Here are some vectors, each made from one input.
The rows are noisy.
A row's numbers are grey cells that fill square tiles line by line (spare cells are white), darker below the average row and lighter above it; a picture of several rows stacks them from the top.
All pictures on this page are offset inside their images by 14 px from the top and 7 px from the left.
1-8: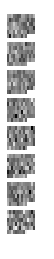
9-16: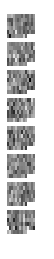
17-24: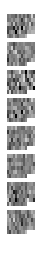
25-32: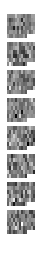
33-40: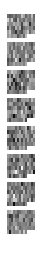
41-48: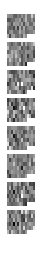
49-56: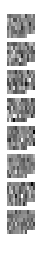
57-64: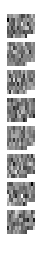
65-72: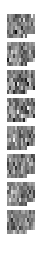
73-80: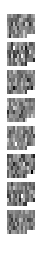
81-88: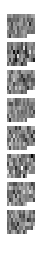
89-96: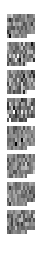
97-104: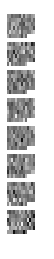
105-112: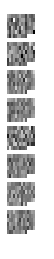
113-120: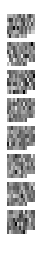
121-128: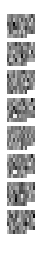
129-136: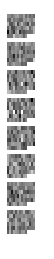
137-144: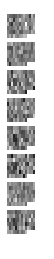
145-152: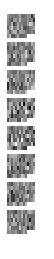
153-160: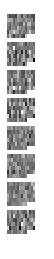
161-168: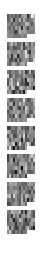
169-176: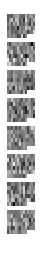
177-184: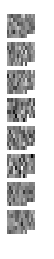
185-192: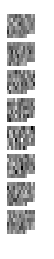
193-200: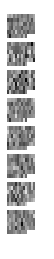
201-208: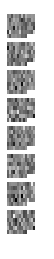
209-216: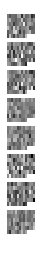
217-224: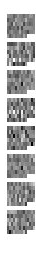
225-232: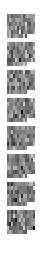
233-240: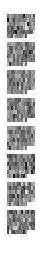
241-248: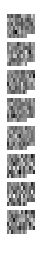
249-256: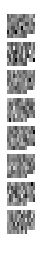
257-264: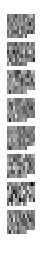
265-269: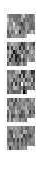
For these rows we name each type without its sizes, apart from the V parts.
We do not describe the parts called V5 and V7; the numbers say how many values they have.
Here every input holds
a label and a value of V5, together with either a node of a tree and three true/false values, or a value of V7.
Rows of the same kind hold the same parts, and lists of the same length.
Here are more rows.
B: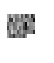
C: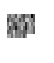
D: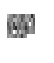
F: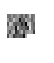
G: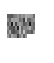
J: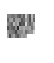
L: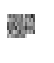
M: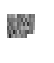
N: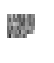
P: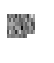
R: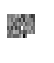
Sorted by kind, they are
B, C, D, F, L, R
G, J, M, N, P

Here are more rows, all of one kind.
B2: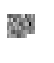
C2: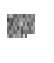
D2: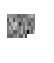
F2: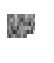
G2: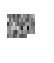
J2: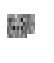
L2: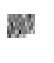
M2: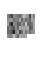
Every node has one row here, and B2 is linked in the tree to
M2.
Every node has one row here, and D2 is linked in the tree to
J2.
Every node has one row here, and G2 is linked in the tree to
J2, L2 and M2.
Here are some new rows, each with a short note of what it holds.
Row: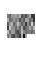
a label, a value of V5 and a value of V7
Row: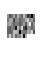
a label, a value of V5 and a value of V7
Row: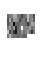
a label, a value of V5 and a value of V7
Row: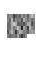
a label, a node of a tree, three true/false values and a value of V5
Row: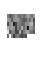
a label, a value of V5 and a value of V7
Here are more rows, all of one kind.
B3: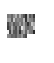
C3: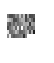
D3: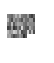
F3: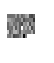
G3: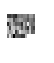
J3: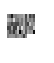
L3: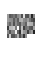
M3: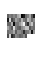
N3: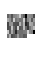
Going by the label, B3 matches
C3, D3 and N3.
